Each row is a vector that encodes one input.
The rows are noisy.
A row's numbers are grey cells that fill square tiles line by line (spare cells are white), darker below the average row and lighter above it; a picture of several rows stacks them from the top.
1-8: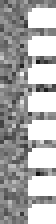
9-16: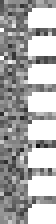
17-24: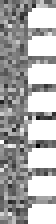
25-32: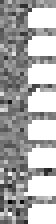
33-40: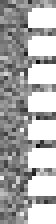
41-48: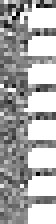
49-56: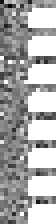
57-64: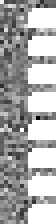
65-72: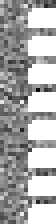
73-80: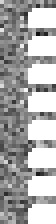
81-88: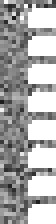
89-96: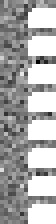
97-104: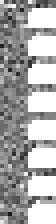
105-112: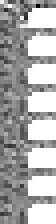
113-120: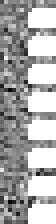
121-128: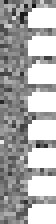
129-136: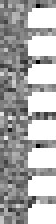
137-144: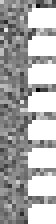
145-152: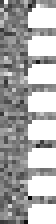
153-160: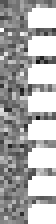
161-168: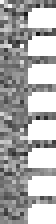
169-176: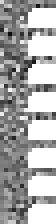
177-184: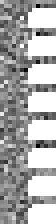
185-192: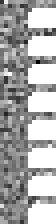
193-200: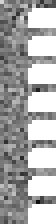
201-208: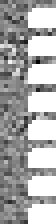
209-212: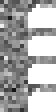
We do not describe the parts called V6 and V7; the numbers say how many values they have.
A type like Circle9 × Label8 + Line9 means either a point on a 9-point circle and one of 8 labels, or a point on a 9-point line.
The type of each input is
((Bool × Bool × Bool + V7) × V6 + Line8) × Line4.
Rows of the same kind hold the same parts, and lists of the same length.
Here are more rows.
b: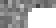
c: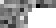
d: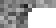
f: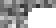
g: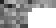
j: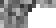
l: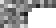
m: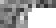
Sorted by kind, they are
b, g
c, m
d, f, j, l

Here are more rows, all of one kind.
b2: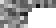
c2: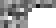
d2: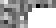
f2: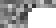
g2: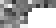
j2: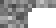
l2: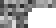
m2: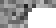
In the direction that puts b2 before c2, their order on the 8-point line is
l2, b2, c2, g2, j2, f2, m2, d2.
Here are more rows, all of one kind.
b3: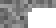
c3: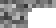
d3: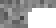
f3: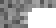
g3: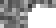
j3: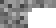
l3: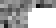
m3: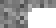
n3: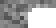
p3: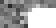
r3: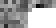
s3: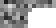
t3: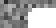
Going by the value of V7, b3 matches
c3 and l3.
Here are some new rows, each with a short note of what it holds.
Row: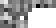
a point on a 4-point line and a point on an 8-point line
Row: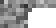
a point on a 4-point line and a point on an 8-point line
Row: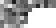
a point on a 4-point line and a point on an 8-point line
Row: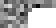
a point on a 4-point line and a point on an 8-point line
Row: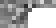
a point on a 4-point line and a point on an 8-point line
